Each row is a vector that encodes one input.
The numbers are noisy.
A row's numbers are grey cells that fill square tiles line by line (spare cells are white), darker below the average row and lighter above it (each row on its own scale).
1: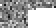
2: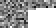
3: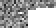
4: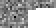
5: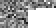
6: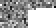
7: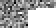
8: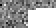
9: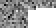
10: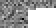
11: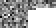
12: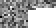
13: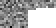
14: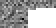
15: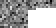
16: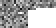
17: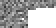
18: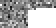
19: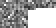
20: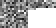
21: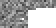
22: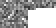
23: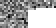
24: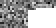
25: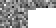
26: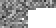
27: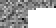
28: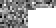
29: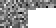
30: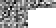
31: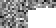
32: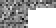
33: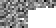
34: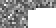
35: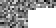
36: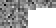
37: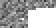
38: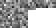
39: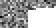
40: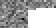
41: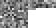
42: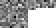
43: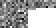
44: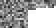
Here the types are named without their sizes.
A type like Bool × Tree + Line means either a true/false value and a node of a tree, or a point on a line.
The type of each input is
Circle.
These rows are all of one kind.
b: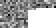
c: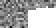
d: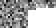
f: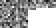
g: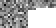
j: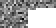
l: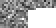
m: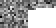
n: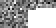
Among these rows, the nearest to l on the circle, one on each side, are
b and g.
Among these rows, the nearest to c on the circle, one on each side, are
d and f.
